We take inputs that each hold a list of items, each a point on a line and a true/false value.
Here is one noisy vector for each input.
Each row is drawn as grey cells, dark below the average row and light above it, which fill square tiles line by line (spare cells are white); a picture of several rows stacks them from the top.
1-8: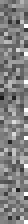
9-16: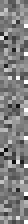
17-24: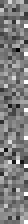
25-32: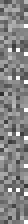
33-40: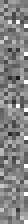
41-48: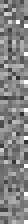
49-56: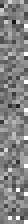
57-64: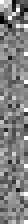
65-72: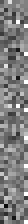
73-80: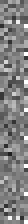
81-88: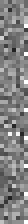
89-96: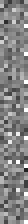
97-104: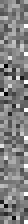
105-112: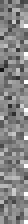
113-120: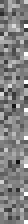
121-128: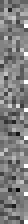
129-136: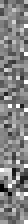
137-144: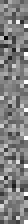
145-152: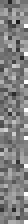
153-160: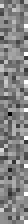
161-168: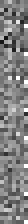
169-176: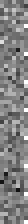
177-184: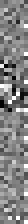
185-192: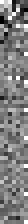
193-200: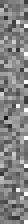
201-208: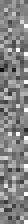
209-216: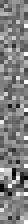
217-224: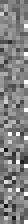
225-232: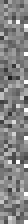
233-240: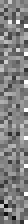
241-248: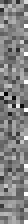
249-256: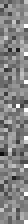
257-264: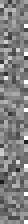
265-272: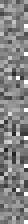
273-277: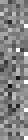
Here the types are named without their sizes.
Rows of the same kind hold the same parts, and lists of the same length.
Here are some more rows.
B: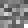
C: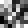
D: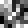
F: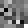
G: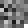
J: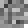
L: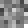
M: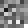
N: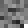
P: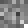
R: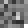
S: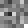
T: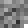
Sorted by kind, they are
B, F, G, M
C, D
J, L, N, P, R, S, T

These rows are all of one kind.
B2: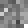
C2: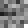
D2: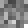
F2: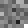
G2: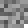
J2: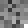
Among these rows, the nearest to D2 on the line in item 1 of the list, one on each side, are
B2 and J2.
